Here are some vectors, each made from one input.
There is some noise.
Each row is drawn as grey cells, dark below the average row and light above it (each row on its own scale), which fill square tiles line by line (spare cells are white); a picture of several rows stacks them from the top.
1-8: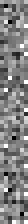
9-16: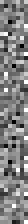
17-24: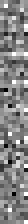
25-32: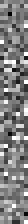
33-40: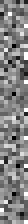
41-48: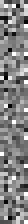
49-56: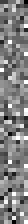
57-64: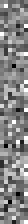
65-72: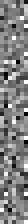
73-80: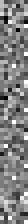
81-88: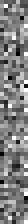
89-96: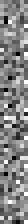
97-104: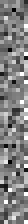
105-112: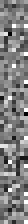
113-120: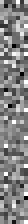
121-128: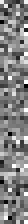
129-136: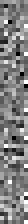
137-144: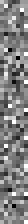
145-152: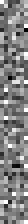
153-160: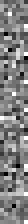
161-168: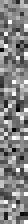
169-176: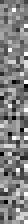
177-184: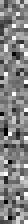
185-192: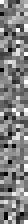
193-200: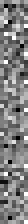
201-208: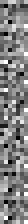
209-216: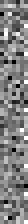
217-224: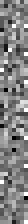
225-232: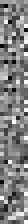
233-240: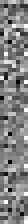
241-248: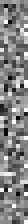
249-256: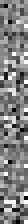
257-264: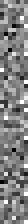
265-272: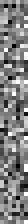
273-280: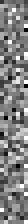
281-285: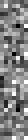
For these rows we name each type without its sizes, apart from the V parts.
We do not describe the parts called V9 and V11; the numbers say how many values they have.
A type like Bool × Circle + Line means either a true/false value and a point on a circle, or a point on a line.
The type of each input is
(Bool × Bool × Bool + V11) × V9 + List(Line).
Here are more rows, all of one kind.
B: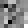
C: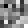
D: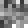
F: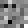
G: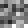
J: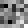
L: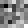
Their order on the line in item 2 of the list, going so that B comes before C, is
B, F, L, J, G, C, D.
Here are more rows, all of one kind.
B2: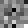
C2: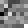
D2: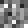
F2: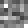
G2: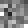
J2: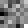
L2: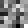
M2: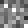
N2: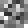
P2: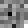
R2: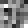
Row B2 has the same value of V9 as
D2, G2, P2 and R2.
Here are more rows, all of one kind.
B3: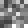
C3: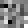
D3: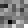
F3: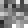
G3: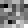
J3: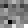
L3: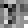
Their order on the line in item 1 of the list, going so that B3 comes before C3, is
F3, B3, D3, G3, J3, L3, C3.
